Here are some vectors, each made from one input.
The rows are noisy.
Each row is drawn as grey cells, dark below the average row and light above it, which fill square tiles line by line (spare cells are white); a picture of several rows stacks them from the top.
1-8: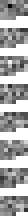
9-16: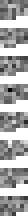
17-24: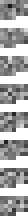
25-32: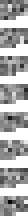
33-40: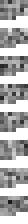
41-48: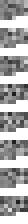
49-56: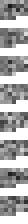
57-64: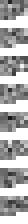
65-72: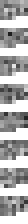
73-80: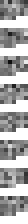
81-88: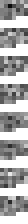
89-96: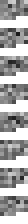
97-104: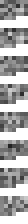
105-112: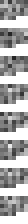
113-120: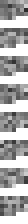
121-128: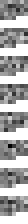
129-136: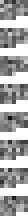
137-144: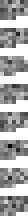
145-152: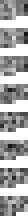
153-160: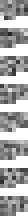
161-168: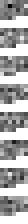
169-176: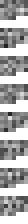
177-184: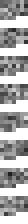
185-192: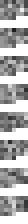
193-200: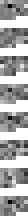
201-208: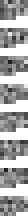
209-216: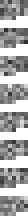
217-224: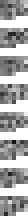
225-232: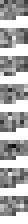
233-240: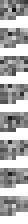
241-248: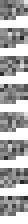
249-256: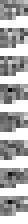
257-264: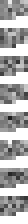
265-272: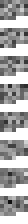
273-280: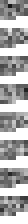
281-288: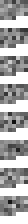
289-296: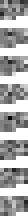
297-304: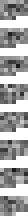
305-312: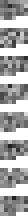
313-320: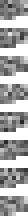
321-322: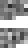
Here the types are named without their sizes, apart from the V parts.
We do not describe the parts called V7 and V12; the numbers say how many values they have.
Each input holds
either a point on a line, or a true/false value and a value of V7, or a value of V12.
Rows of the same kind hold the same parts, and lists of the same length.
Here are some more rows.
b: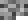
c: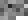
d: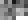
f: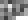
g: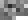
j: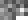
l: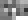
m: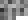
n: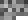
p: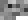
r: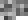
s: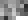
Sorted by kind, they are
b, d, j
c, g, l, p, r, s
f, m, n

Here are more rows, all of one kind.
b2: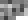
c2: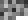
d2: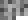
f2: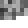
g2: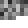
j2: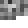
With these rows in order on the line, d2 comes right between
f2 and j2.
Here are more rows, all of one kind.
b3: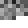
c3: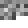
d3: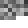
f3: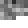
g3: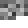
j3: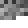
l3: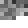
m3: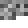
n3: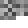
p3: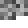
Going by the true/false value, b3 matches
f3, j3 and l3.
